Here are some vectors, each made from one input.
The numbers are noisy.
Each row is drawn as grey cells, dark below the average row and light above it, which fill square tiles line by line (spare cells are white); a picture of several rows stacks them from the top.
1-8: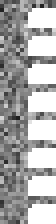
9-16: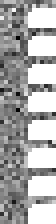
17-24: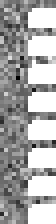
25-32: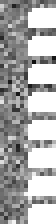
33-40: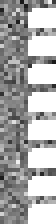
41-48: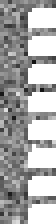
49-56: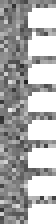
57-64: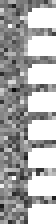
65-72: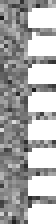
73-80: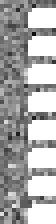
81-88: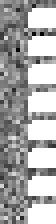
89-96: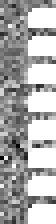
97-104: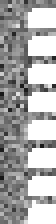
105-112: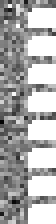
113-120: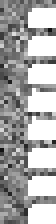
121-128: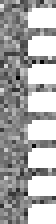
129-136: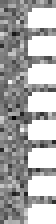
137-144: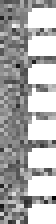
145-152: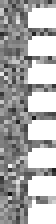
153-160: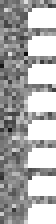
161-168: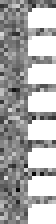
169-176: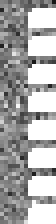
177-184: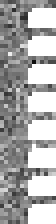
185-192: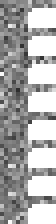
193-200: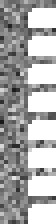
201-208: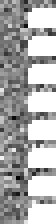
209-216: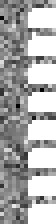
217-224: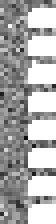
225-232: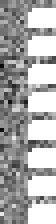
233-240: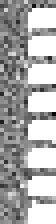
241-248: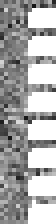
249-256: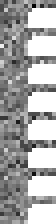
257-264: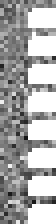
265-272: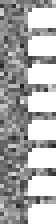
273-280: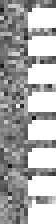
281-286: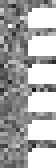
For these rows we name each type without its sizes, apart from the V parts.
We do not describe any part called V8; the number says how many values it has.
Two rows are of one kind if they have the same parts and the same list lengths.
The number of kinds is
2.
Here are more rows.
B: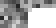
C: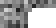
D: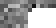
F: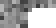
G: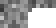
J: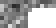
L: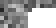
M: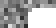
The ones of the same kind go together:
B, F, J, M
C, D, G, L

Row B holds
a true/false value and a value of V8.
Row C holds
a point on a line and a true/false value.
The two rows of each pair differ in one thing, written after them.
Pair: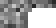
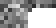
the true/false value
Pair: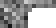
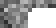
the true/false value
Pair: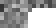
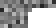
the true/false value
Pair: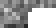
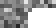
the true/false value
